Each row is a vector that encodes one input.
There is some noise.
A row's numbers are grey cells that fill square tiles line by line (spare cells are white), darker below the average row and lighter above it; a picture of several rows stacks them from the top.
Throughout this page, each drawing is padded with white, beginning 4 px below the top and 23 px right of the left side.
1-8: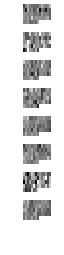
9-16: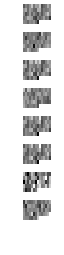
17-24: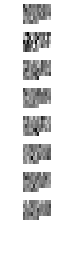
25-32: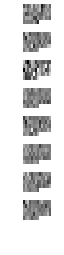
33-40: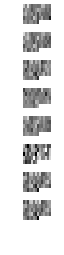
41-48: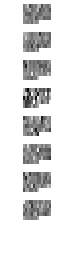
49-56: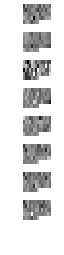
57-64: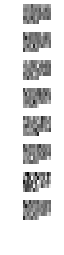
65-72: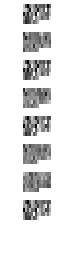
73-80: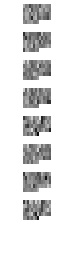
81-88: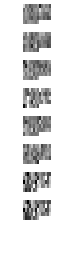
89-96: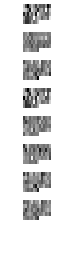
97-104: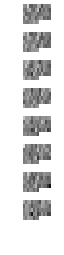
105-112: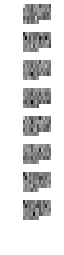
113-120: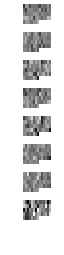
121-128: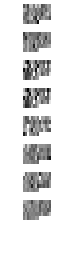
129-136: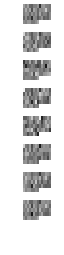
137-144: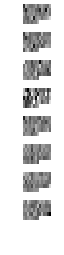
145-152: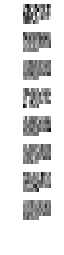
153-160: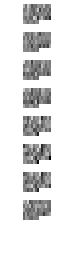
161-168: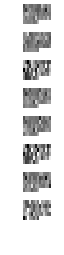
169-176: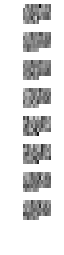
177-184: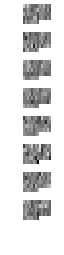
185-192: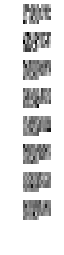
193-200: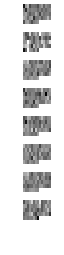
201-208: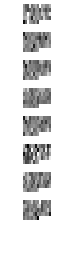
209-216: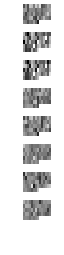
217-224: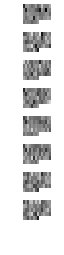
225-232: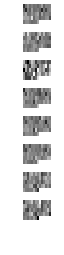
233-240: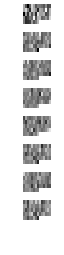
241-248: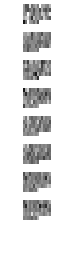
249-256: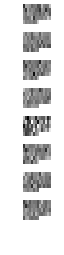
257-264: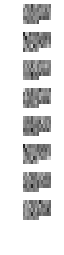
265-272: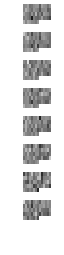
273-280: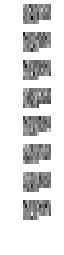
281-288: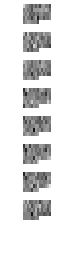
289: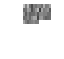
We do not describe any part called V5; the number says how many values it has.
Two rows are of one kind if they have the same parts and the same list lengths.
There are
5 kinds of row.
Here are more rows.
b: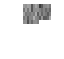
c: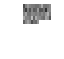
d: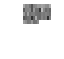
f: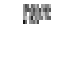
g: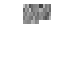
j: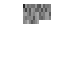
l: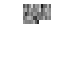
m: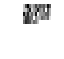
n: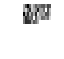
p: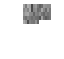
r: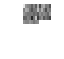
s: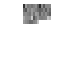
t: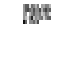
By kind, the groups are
b, d, g, p, r
c, j, s
f, t
l
m, n

